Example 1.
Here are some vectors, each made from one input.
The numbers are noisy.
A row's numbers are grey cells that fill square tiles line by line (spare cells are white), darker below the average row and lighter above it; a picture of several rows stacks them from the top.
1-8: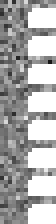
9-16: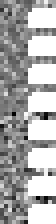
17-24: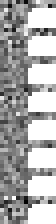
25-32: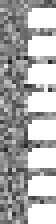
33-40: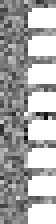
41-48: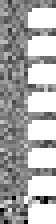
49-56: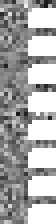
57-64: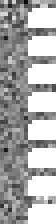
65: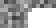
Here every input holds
four true/false values.
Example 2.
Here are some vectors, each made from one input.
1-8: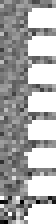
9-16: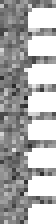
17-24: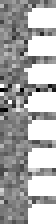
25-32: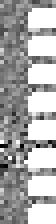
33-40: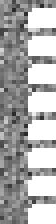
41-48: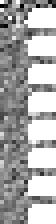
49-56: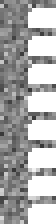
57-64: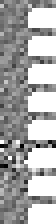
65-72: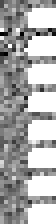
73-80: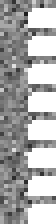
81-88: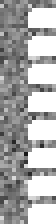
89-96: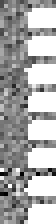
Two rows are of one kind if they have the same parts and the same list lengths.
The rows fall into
2 kinds.
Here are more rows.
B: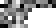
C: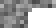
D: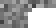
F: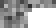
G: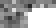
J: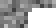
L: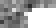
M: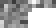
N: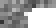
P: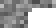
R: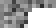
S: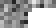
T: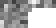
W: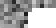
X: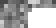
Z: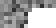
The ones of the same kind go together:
B
C, D, F, G, J, L, M, N, P, R, S, T, W, X, Z

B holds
a fixed value.
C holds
a point on a 14-point circle.
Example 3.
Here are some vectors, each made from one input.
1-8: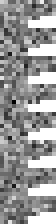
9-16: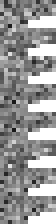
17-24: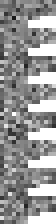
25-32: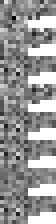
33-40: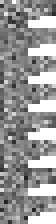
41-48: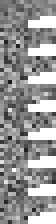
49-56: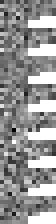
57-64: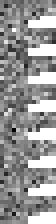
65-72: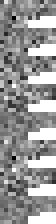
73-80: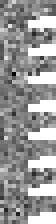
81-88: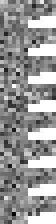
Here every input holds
a node of an 11-node tree.
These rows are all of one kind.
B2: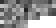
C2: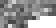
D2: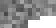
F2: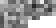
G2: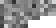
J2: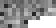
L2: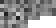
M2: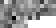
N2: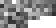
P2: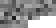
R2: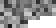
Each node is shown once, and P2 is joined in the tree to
D2 and M2.
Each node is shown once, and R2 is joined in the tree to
J2.
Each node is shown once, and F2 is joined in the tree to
G2.
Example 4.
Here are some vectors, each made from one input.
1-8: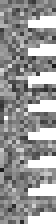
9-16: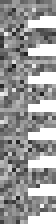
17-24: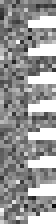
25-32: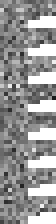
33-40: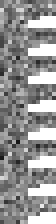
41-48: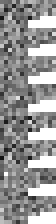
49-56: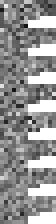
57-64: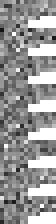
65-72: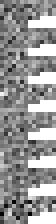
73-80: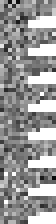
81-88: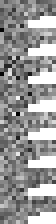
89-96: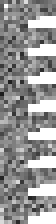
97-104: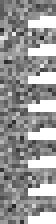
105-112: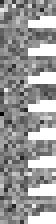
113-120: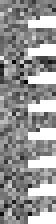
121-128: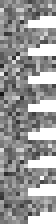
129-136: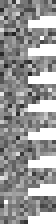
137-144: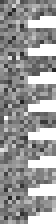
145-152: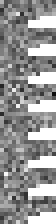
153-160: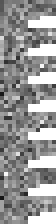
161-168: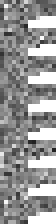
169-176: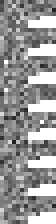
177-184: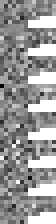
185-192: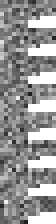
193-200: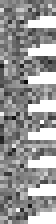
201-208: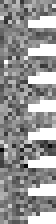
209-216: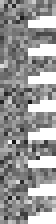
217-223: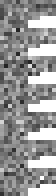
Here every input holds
one of 10 labels.
